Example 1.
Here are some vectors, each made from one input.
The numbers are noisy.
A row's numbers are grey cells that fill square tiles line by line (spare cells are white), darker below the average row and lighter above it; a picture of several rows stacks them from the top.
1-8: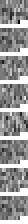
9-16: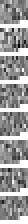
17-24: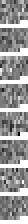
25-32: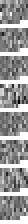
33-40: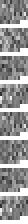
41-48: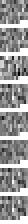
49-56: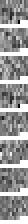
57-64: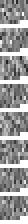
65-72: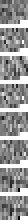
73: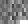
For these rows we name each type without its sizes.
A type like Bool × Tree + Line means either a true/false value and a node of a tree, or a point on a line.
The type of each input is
Tree.
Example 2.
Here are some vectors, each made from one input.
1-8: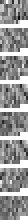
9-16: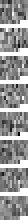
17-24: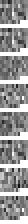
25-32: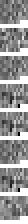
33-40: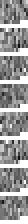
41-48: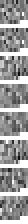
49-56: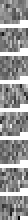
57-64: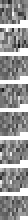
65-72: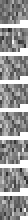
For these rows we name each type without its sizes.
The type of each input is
Tree.
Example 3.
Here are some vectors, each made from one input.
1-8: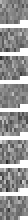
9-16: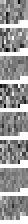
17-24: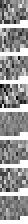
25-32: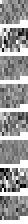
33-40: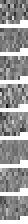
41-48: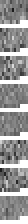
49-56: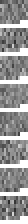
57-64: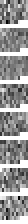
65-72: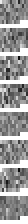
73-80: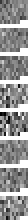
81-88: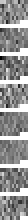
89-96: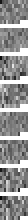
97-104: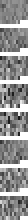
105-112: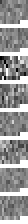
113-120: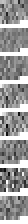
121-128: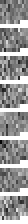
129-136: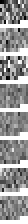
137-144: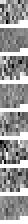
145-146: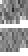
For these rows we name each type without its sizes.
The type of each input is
Bool × Bool × Bool × Bool × Bool + Unit.
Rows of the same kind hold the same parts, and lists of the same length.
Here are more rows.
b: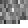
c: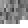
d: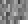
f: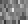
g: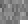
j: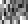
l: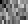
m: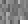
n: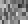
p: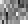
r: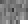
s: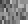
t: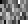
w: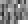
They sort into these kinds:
b, c, d, f, g, j, l, m, n, p, r, s, t
w

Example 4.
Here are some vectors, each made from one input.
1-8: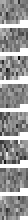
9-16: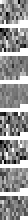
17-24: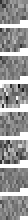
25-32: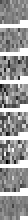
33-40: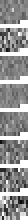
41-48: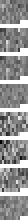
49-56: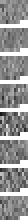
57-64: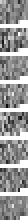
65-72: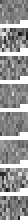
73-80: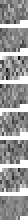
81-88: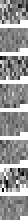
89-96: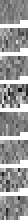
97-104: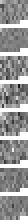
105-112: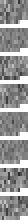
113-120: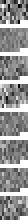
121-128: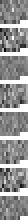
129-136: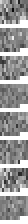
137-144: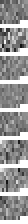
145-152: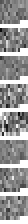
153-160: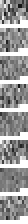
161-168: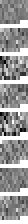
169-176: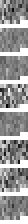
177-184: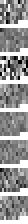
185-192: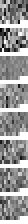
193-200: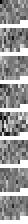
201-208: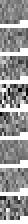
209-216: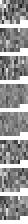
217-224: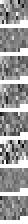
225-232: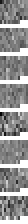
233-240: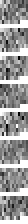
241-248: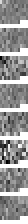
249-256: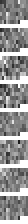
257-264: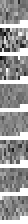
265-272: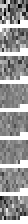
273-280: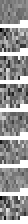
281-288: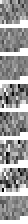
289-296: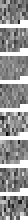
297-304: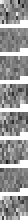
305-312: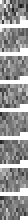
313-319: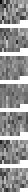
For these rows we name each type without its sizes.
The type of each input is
Bool × Bool × Bool × Bool × Bool + Unit.
